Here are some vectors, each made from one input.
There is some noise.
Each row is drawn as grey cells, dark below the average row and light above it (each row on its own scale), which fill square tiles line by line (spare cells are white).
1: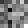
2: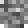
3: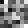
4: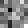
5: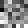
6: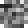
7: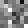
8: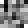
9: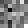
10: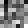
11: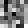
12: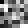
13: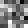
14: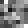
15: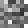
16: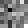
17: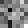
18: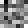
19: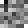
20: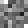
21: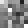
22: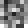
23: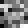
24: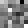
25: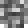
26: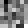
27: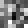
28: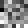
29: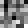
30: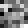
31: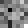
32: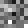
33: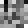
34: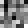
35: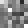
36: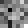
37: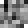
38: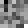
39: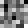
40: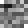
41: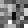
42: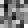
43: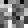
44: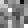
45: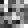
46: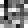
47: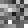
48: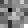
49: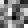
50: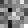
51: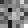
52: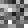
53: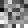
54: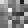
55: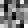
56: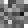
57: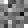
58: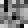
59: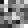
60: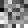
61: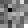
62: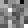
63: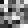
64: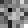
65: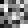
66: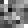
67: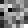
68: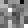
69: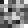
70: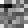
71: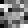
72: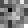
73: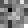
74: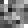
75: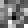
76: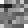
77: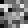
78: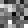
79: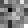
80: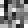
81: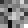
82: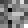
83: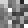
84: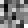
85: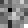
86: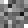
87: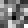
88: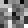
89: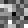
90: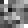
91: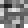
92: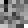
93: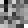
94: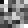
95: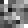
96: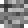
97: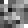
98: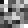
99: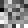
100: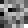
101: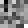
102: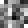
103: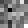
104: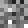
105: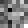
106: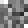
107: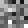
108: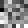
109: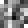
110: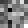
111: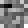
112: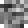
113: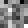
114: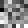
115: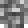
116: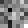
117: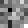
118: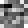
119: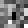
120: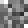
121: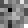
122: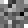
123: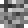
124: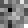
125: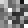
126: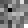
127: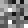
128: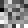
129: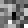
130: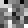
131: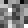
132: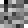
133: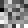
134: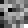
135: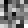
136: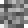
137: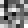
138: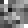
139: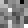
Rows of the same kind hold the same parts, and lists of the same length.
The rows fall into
3 kinds.
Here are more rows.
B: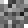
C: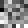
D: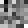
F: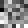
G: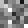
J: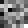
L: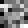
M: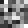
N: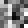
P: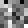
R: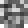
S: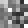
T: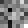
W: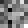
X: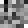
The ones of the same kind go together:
B, D, G, N, P, R, S, X
C, F
J, L, M, T, W

